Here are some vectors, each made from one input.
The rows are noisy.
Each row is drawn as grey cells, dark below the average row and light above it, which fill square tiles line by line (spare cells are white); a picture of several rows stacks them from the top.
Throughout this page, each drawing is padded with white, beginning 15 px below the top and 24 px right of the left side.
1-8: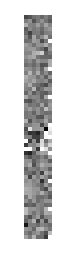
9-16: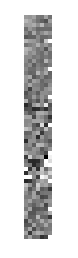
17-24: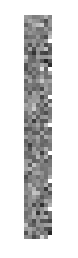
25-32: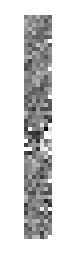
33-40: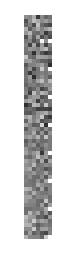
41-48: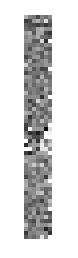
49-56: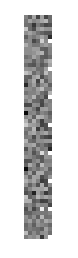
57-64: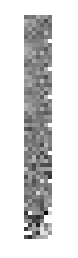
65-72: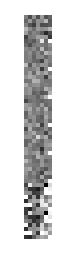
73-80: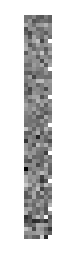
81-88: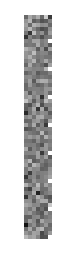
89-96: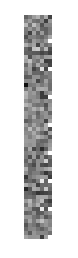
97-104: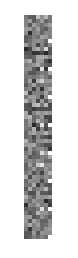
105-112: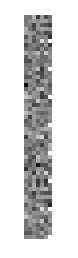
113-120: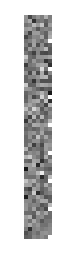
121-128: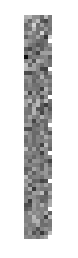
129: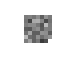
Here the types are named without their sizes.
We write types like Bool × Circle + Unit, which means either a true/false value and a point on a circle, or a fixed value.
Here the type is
List(Line).
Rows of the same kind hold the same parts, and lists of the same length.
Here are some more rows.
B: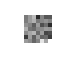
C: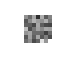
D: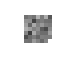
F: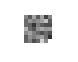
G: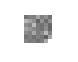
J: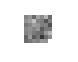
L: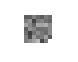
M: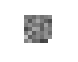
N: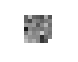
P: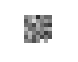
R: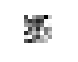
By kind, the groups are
B, C, F, P
D, G, J
L, M, N
R

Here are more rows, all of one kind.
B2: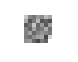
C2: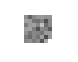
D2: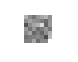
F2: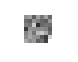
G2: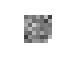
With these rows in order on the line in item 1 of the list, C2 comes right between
D2 and G2.
